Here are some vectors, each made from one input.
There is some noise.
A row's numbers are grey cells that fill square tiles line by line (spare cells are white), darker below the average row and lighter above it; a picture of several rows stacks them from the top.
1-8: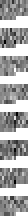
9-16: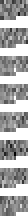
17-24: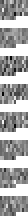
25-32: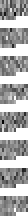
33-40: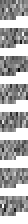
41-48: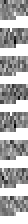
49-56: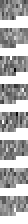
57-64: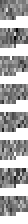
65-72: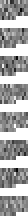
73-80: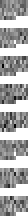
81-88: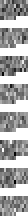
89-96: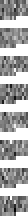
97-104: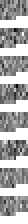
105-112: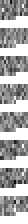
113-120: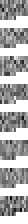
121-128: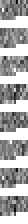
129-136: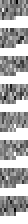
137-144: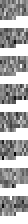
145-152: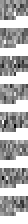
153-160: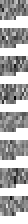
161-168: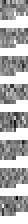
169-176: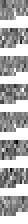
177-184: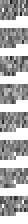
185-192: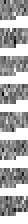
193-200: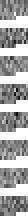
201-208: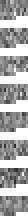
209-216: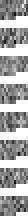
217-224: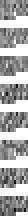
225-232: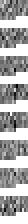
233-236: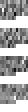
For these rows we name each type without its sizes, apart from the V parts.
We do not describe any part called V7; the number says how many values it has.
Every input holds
a point on a line, together with either a point on a line, or a value of V7.
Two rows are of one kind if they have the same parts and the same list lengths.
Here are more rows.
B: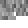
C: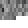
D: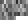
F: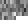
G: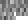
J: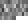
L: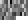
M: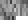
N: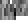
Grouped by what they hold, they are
B, C, F, G, J, M
D, L, N

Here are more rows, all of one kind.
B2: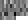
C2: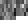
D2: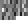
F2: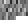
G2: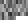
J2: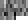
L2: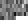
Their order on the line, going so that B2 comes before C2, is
J2, B2, C2, L2, G2, D2, F2.
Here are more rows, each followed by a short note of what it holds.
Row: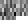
a point on a line and a value of V7
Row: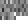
a point on each of two lines
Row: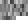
a point on each of two lines
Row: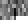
a point on a line and a value of V7
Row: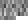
a point on each of two lines
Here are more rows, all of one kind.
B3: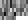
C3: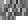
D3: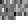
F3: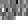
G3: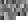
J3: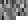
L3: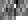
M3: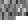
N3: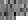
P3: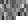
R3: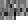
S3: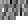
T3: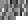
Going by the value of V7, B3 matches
N3 and R3.
